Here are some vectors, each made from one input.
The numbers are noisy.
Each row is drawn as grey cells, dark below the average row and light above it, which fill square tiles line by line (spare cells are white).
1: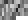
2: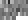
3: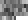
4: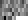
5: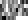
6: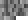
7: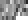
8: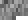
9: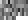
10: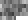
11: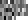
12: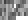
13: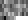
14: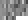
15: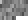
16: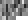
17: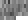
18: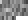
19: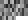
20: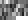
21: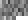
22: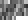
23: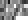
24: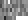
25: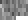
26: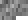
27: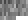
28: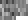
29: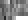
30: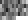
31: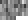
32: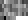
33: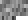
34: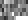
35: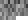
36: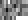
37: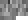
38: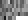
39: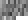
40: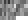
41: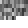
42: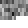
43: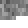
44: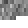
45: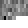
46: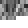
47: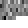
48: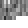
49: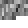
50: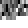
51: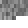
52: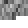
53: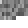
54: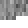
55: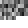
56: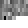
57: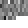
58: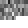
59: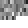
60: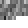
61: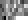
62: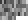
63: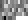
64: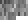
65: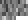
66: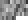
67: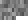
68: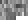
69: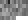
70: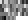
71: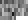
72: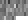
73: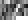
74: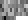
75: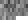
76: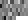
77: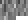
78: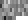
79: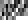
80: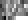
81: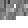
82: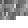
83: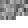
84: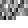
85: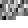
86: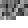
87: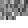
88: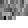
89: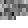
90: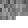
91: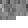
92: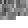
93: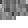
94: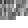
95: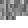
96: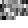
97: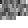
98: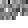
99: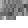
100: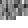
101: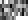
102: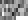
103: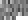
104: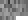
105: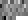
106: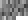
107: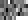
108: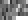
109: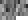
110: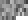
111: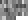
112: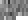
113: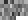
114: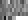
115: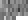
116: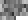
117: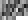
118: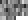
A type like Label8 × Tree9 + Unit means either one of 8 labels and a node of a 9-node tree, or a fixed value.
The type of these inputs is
Bool × Label5.
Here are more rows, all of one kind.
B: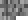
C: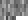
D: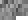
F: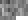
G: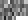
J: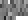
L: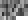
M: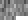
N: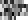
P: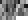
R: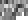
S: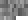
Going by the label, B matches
D, J, L and S.
